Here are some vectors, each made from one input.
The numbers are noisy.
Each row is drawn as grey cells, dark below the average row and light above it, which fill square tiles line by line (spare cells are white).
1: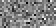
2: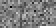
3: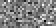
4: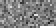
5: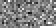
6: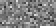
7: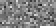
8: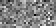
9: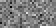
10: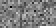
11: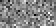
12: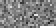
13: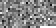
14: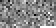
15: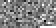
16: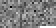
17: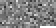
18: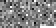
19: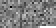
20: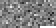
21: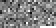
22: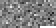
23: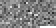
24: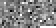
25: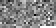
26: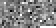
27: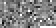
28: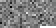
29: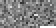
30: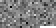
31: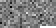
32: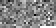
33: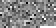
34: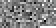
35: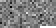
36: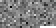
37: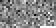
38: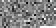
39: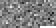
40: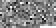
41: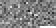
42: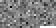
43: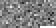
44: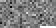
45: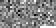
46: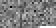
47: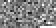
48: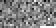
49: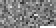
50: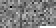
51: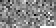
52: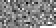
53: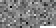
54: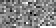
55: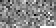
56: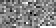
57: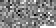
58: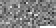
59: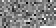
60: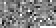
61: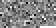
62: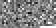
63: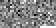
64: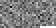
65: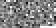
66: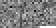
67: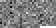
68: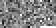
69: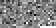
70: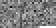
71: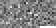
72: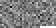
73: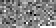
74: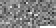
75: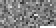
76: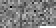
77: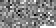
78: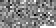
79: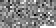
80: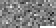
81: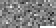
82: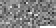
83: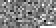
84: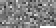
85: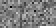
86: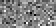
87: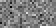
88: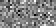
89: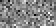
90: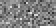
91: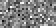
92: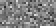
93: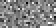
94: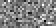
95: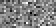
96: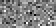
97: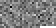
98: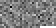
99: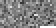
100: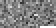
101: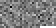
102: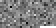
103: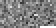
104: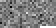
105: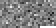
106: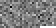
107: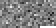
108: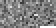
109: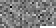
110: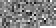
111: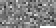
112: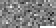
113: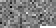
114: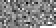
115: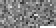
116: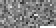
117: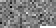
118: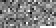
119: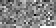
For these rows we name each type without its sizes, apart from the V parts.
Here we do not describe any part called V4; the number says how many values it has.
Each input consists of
either a point on a circle and a point on a line, or a true/false value and a value of V4.
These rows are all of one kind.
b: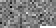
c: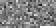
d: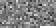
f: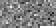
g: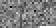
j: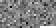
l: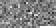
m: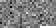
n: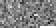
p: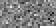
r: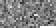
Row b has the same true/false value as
g, j and m.
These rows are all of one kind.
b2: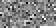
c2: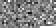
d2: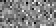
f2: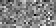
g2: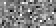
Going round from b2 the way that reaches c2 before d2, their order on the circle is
b2, c2, d2, f2, g2.
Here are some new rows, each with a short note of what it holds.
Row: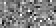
a point on a circle and a point on a line
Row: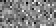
a point on a circle and a point on a line
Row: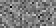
a true/false value and a value of V4
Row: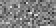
a true/false value and a value of V4
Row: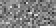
a true/false value and a value of V4
